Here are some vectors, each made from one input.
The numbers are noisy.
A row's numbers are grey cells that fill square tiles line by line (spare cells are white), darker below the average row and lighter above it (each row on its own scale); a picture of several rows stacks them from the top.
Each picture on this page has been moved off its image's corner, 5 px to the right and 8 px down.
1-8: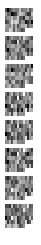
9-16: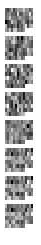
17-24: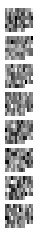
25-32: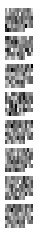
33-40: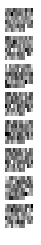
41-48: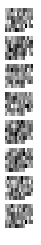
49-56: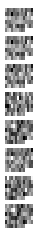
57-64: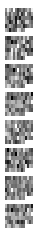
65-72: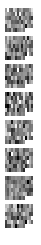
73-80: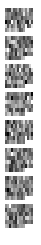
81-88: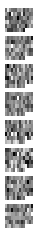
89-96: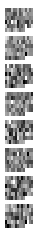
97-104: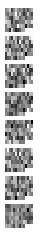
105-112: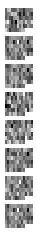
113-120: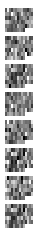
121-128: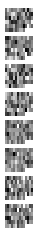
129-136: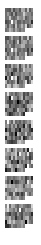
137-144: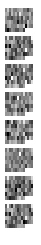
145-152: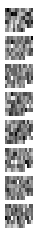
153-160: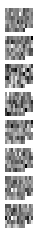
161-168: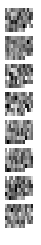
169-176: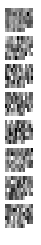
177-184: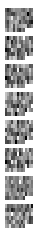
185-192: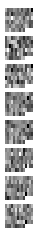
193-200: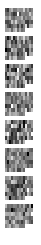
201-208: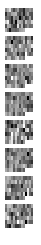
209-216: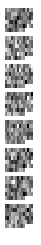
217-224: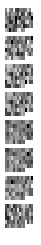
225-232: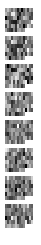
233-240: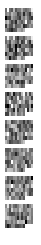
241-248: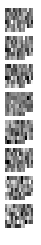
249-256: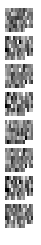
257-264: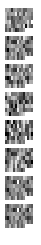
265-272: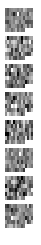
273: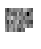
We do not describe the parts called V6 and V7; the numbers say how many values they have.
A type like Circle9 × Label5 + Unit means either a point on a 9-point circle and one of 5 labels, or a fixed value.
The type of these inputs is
(Line10 + V6) × V7 + List3(Line5).
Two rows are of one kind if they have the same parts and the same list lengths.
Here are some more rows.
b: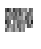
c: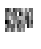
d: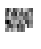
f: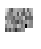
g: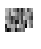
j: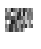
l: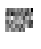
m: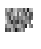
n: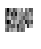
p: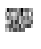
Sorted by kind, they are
b
c, d, n
f, g, m
j
l
p

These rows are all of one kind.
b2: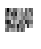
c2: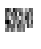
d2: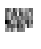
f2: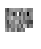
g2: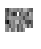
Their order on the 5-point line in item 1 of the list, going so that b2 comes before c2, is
f2, g2, b2, d2, c2.
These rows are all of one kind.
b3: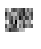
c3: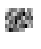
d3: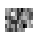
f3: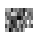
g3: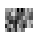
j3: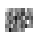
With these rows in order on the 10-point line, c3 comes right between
b3 and d3.
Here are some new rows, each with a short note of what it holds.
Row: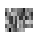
a point on a 10-point line and a value of V7
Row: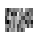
a list of two items
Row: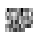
the empty list
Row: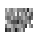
a value of V6 and a value of V7
